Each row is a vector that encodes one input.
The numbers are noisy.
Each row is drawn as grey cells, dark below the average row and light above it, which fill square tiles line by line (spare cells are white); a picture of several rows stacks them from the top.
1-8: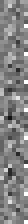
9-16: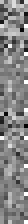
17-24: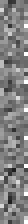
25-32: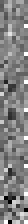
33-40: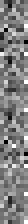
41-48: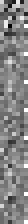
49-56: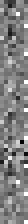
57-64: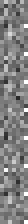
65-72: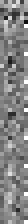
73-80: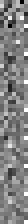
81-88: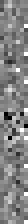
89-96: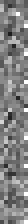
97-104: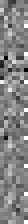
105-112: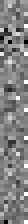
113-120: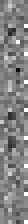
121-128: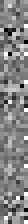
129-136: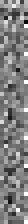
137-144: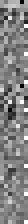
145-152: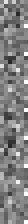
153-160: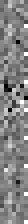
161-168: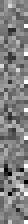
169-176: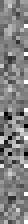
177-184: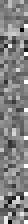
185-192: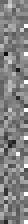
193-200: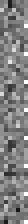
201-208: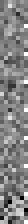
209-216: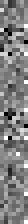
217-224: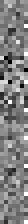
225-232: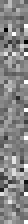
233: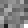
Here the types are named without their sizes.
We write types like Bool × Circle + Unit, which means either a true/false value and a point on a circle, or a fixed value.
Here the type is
((Bool × Bool × Bool × Bool + Line) × Line + Circle) × Circle.
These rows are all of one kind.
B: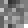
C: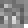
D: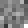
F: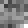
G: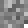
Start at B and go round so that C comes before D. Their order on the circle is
B, C, G, D, F.
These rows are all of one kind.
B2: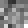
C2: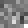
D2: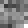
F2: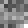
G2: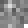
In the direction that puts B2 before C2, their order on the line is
D2, F2, B2, G2, C2.
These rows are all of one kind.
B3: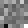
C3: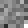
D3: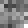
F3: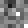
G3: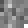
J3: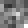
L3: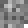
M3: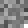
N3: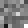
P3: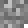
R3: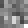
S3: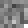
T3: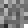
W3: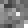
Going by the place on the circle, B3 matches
C3, M3, N3 and T3.
